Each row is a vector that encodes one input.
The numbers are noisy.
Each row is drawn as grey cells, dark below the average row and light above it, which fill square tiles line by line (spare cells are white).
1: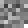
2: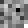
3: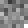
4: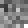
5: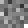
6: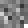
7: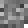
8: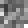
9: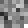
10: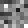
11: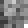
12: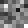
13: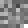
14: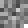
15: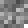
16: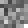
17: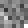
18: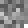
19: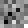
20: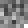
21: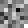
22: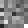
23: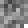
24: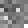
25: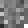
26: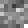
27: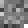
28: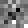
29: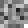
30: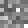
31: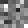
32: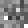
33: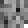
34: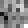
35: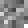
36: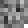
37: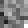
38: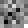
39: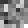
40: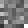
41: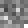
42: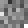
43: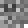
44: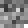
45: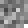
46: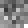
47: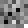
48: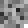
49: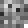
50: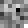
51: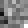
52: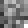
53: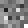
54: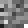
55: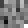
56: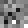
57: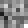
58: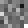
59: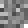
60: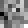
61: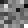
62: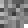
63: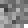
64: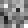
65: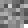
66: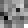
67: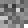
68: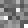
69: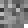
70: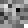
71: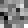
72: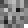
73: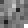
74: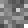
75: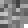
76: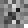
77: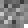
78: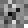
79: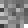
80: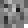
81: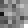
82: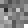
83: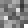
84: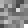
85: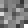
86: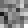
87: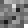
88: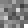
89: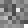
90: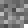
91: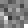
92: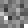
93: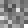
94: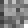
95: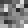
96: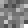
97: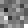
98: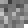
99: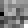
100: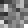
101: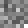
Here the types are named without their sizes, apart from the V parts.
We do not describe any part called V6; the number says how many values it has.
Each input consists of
a point on a line, together with either a point on a line, or a value of V6.
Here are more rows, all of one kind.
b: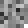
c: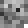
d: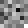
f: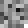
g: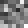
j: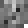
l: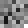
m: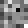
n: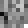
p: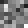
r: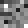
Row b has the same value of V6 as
d, f and m.
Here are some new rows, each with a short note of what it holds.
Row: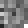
a point on each of two lines
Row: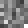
a point on each of two lines
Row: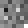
a point on each of two lines
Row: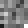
a point on each of two lines
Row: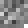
a point on each of two lines
